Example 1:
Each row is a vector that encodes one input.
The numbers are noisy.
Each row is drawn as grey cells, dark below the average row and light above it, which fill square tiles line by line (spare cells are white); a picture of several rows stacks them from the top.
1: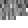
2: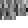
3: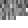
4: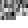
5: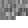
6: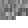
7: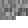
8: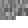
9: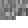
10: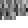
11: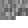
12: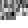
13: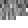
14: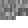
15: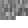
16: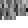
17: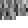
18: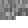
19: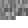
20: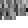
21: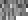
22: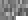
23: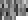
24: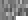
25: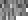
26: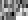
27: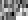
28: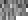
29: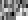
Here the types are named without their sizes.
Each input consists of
a point on a line.
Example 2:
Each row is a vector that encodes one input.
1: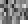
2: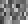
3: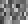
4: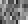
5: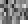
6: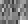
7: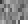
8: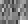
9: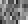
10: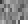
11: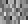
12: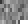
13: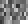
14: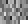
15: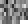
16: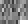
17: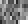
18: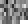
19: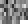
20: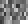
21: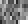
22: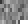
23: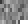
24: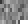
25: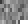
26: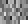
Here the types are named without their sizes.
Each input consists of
a point on a circle.
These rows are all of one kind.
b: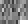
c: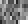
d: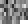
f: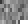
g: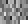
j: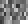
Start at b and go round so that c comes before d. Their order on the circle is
b, c, j, f, g, d.
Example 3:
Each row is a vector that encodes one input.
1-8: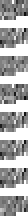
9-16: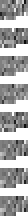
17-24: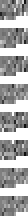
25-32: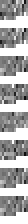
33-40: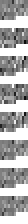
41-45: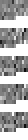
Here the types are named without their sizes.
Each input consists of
a point on a line.
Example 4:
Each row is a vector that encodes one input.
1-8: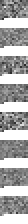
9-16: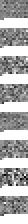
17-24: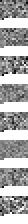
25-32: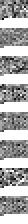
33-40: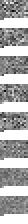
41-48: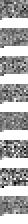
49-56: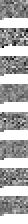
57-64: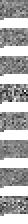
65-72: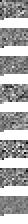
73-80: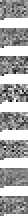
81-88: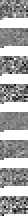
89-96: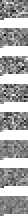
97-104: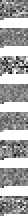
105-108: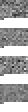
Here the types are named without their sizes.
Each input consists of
a point on a line.
